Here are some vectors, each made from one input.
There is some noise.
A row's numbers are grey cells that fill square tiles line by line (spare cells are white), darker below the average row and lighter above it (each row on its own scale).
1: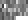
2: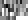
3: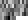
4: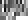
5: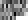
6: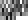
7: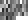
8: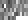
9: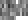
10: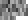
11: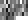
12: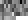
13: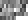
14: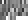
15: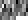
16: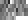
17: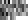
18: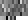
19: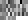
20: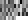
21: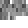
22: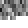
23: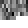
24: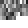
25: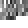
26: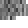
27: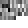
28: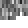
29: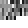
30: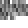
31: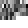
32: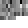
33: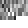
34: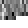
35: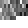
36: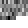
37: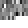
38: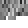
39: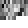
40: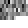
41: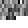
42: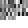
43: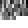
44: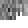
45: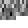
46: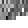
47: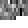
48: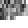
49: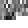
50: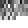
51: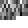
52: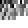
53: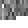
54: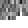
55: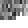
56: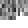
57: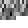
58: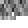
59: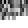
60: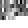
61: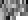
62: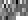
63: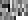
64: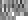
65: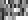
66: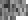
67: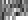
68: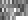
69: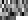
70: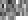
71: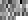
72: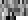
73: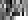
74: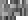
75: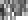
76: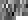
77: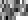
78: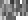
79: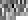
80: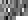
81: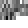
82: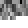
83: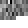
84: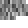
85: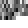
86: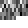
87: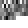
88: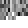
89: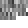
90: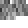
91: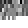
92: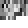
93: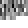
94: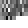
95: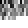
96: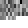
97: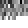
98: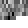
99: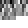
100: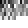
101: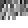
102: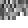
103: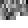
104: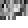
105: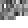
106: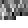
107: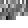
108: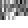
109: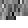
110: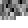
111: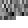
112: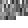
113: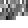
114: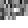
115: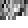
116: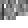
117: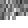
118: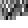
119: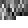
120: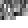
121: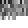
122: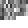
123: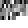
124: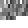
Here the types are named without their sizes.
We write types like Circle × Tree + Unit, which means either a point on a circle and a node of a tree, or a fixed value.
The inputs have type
Label × (Label + Tree).
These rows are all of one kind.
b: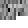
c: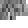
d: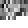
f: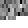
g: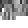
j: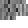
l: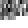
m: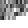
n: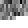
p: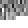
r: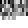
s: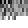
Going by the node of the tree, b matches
j, l and n.
